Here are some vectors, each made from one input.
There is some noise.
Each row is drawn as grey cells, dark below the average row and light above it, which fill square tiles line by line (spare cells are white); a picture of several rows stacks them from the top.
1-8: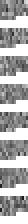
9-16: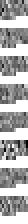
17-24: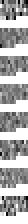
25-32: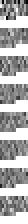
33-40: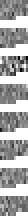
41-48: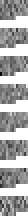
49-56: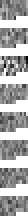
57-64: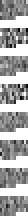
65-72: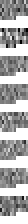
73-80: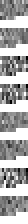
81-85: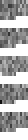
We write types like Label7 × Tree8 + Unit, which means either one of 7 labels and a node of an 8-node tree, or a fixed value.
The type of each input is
(Bool × Bool × Bool + Unit) × Circle6 + Line5.
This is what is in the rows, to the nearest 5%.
About 85% of them hold a point on a 6-point circle, together with either a fixed value, or three true/false values. The rest hold a point on a 5-point line.
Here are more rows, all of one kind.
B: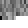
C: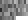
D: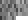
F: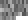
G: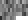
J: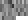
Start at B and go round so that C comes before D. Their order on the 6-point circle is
B, C, D, F, G, J.
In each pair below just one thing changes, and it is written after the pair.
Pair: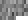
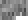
the place on the 6-point circle
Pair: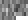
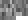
one of the three true/false values
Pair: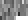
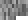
one of the three true/false values
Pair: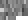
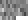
one of the three true/false values
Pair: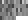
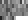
one of the three true/false values
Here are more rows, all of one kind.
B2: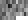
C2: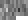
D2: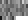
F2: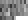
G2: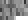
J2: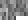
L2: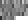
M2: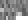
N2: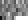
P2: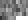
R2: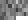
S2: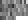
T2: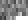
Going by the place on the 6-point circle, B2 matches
C2, J2, P2 and R2.
